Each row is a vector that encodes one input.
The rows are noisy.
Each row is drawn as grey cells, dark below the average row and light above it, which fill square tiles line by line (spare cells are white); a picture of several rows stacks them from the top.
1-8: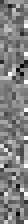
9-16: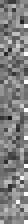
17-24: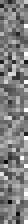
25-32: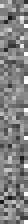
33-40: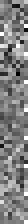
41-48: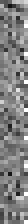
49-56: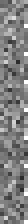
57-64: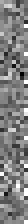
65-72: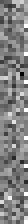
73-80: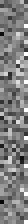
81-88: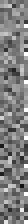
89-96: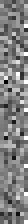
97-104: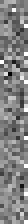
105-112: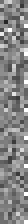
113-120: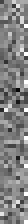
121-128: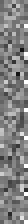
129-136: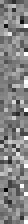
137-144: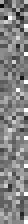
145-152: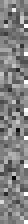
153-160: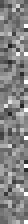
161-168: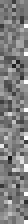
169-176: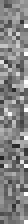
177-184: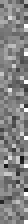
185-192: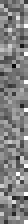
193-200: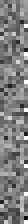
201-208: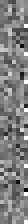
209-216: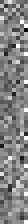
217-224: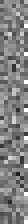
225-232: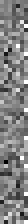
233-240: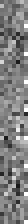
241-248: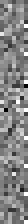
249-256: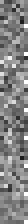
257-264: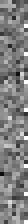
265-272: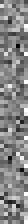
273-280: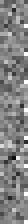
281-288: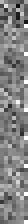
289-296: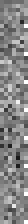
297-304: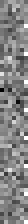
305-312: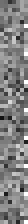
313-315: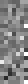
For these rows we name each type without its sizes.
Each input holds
a point on a line and five true/false values.
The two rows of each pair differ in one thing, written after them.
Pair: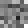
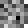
the place on the line
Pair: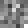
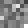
one of the five true/false values
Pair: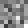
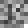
the place on the line
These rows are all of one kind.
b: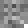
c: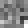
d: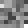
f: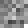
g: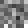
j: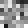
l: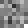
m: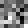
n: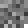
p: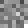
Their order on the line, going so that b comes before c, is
j, p, f, l, b, c, m, g, n, d.
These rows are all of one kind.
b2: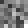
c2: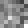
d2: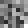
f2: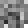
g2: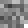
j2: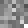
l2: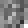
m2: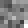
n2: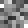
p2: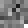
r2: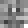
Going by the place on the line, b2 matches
l2 and n2.
